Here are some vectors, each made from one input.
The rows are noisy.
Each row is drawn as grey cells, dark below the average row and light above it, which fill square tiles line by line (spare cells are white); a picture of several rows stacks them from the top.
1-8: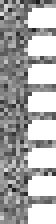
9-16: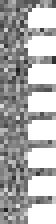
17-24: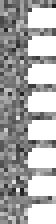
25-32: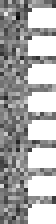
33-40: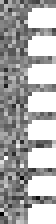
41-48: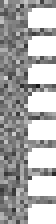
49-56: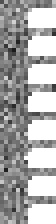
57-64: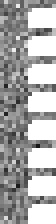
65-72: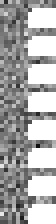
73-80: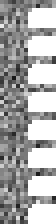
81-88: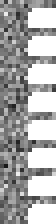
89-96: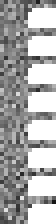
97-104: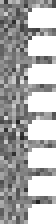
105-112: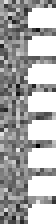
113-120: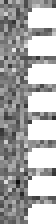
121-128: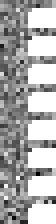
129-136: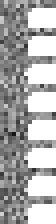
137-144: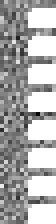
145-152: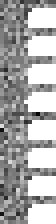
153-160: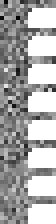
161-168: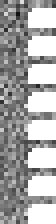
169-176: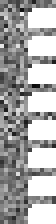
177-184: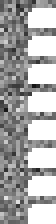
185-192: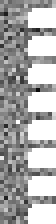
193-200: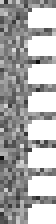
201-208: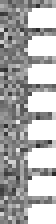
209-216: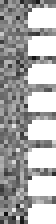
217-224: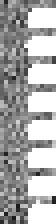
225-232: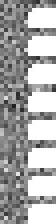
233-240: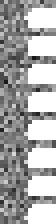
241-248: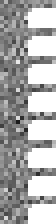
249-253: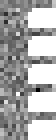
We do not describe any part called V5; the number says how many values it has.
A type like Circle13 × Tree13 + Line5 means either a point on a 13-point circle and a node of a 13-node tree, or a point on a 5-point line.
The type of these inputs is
Line6 × List2(V5) + List2(Line10).
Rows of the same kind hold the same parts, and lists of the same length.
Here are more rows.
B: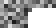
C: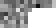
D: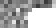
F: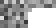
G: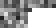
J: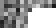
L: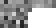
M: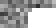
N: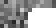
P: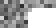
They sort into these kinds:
B
C, M
D, F, P
G, J
L
N

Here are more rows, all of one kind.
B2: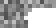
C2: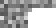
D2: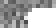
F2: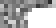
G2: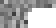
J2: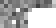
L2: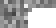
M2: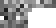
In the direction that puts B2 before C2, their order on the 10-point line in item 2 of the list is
B2, L2, F2, M2, D2, C2, G2, J2.
